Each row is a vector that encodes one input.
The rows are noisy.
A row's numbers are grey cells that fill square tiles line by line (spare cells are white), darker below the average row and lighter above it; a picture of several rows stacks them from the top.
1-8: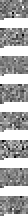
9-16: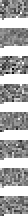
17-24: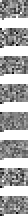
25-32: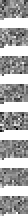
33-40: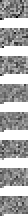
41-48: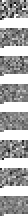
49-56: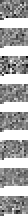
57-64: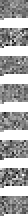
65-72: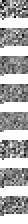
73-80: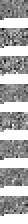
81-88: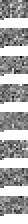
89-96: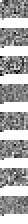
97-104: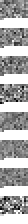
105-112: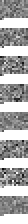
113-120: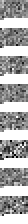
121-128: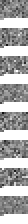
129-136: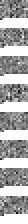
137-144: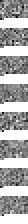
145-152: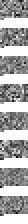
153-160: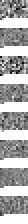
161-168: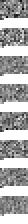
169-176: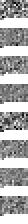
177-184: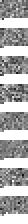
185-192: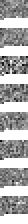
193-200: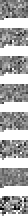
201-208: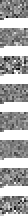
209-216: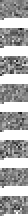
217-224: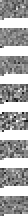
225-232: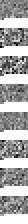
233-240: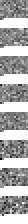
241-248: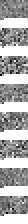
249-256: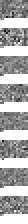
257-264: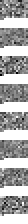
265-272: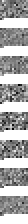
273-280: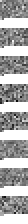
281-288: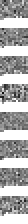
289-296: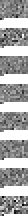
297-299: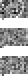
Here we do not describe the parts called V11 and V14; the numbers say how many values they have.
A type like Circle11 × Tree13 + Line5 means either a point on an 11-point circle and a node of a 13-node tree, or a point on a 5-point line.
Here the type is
(Bool × Bool × Bool + V14) × Circle15 × V11.
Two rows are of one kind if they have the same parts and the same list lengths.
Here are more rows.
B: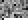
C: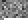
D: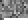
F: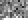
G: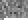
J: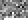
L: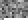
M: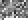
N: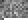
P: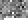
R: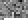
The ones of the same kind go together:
B, G, J, M, P, R
C, D, F, L, N

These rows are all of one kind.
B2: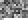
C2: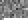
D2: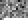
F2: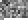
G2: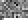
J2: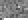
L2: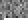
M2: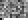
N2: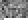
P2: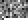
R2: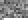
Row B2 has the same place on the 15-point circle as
M2 and N2.
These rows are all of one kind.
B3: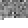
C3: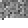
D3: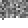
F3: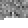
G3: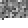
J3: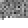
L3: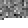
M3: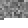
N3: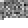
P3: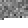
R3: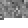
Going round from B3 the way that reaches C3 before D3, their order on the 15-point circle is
B3, N3, J3, C3, P3, D3, G3, L3, F3, M3, R3.
